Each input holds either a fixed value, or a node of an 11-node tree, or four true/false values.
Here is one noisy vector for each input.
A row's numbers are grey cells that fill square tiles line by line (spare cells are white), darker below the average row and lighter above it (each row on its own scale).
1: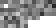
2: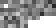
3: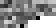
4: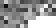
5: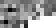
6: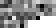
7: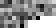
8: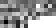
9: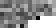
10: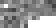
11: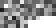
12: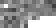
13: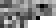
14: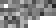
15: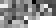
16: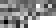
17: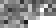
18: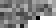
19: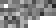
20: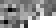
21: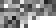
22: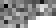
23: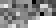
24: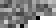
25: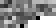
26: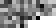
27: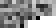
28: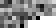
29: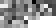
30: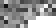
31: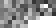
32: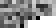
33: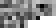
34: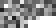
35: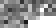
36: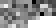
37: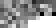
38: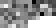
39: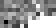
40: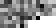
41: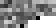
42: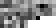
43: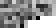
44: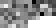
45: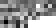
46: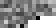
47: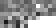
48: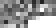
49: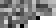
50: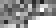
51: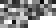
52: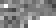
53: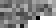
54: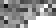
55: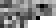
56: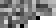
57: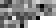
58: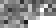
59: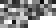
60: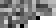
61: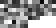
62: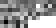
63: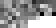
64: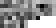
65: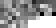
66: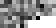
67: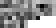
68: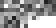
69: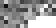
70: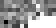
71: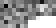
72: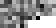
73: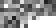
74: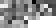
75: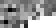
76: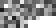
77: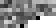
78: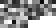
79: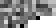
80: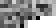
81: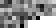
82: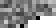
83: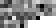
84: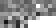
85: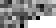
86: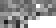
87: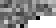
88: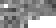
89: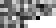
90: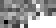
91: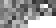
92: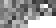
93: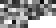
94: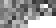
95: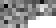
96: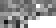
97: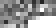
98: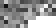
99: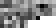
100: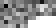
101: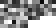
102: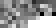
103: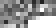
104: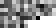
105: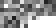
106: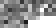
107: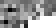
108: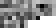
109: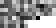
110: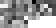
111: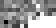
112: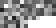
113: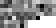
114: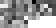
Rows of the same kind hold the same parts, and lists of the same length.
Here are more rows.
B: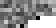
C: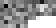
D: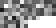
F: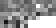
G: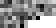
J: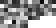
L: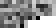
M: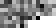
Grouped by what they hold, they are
B, G, L, M
C, D, F
J

